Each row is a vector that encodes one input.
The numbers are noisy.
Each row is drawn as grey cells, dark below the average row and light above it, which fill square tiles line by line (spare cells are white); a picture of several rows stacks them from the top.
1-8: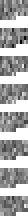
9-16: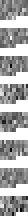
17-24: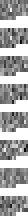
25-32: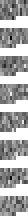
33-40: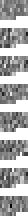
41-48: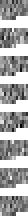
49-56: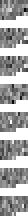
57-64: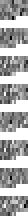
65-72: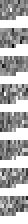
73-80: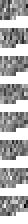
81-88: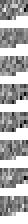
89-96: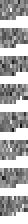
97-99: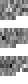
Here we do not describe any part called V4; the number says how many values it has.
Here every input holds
a point on a 7-point line, together with either a node of a 7-node tree, or a value of V4.
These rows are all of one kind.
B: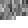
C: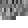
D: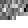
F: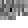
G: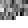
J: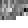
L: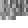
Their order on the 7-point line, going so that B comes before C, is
D, B, F, C, L, J, G.
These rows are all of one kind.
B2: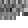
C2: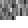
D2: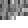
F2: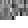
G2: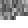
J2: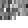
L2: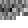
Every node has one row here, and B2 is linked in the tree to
C2, G2 and J2.
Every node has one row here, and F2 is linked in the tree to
G2.
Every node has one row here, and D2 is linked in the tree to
J2.
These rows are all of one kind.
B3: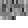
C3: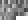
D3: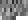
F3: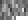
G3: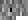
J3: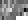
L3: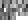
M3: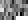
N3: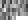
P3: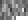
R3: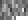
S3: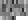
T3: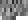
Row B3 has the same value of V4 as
L3 and S3.
